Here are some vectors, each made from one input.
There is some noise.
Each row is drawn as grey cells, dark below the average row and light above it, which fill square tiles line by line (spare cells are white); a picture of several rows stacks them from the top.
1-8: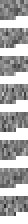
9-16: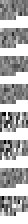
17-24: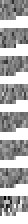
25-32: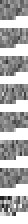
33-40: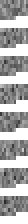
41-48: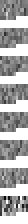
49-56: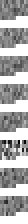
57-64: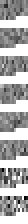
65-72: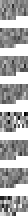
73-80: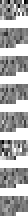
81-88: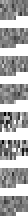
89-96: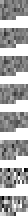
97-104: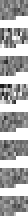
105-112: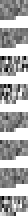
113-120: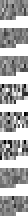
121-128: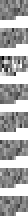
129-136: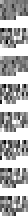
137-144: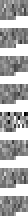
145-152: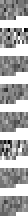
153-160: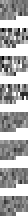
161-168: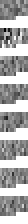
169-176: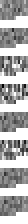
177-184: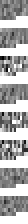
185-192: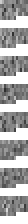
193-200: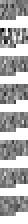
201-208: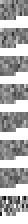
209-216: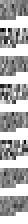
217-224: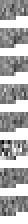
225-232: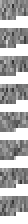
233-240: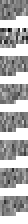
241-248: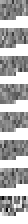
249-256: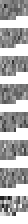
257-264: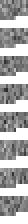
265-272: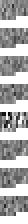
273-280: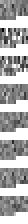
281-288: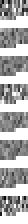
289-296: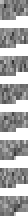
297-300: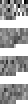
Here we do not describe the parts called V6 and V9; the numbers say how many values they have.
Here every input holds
either a point on a 7-point line and a value of V6, or a list of up to two items, each a true/false value and a value of V9.
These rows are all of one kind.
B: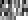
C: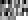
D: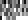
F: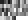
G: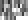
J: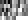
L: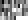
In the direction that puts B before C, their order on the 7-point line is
G, L, B, C, F, J, D.
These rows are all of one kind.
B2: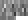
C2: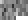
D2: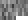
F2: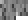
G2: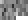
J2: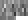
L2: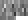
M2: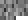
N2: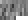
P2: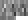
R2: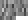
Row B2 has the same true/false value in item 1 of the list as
J2, L2, P2 and R2.
